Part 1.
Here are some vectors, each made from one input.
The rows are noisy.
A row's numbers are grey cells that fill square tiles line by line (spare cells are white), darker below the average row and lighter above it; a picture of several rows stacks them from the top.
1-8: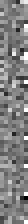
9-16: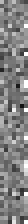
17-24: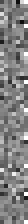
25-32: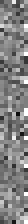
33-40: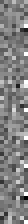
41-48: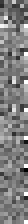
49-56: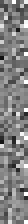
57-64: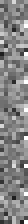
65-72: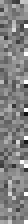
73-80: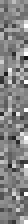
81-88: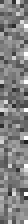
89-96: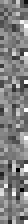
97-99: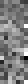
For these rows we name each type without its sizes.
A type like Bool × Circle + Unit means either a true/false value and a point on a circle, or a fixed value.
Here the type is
Bool × Bool × Bool × Bool + Line × Line.
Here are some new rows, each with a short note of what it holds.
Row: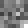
four true/false values
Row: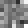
a point on each of two lines
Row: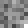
four true/false values
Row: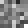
a point on each of two lines
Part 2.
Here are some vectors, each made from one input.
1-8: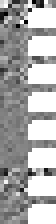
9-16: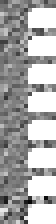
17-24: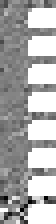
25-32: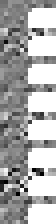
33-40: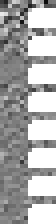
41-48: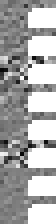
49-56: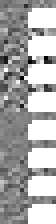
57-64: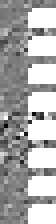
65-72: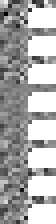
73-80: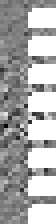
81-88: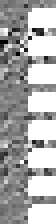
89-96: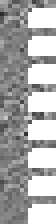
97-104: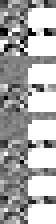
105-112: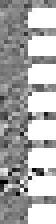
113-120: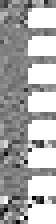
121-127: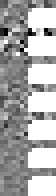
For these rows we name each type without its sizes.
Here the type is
Bool × Line.
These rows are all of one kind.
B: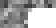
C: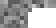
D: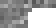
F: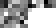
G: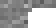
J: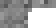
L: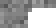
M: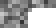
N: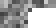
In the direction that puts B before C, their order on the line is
B, C, J, L, F, N, M, G, D.
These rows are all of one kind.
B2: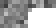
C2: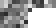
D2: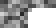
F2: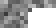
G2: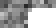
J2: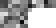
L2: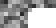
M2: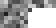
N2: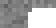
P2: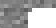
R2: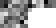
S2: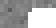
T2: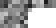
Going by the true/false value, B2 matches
C2 and L2.
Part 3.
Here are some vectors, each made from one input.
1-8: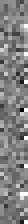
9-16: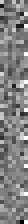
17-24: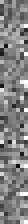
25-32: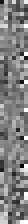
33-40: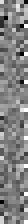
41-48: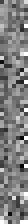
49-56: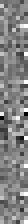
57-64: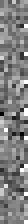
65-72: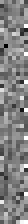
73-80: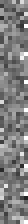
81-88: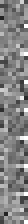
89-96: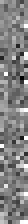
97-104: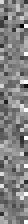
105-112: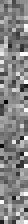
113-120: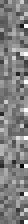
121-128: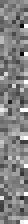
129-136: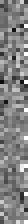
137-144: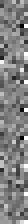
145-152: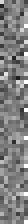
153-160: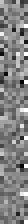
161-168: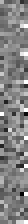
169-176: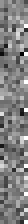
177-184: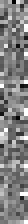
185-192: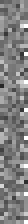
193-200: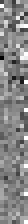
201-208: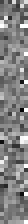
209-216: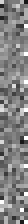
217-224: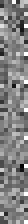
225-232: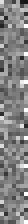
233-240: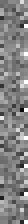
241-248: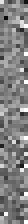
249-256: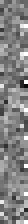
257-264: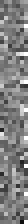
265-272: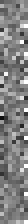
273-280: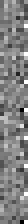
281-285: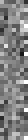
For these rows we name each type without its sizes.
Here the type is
Circle × Line.
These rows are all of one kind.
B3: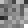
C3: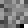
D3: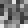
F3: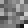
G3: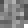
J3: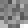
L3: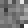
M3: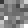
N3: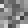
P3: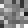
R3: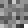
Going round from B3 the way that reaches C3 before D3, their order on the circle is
B3, L3, F3, C3, R3, G3, P3, D3, N3, J3, M3.
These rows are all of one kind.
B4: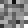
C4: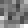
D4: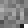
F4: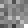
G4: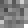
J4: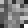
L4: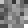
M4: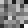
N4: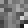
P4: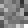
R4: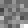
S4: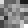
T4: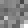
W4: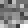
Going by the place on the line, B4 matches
J4, N4, P4 and S4.
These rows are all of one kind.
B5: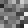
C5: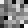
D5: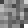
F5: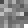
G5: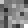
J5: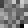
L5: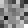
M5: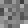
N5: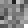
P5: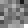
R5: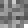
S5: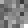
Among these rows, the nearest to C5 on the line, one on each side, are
D5 and L5.
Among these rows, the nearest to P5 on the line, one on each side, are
D5 and S5.
